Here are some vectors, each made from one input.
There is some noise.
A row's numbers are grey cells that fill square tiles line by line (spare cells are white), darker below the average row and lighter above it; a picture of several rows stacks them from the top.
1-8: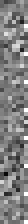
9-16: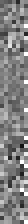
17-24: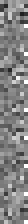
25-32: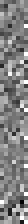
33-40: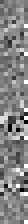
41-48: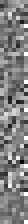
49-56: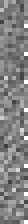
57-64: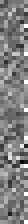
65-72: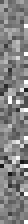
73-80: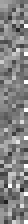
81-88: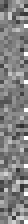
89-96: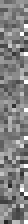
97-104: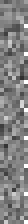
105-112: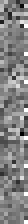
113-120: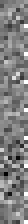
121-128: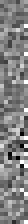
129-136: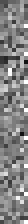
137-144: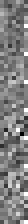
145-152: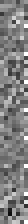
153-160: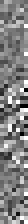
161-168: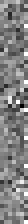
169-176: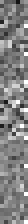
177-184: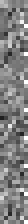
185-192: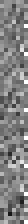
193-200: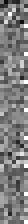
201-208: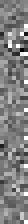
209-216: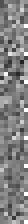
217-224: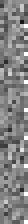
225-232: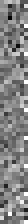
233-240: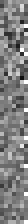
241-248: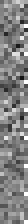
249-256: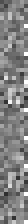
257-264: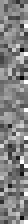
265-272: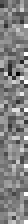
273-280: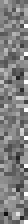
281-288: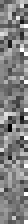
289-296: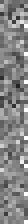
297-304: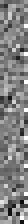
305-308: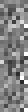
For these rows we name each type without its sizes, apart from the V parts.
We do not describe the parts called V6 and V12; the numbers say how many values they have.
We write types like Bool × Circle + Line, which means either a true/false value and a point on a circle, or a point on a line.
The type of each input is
((Bool × Bool × Bool + Unit) × V6 × V12 + Unit) × Line.
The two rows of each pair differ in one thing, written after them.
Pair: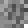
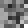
the place on the line
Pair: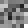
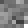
the value of V12
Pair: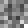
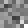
the place on the line
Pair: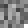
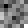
the value of V12
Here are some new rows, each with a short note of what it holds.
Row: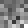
a point on a line
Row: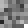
a point on a line, a value of V6 and a value of V12
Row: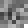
a point on a line
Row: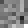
a point on a line
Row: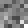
a point on a line, three true/false values, a value of V6 and a value of V12
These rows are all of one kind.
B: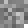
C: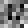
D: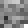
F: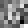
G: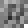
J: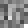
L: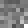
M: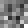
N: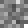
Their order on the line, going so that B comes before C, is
J, B, L, M, C, G, D, N, F.
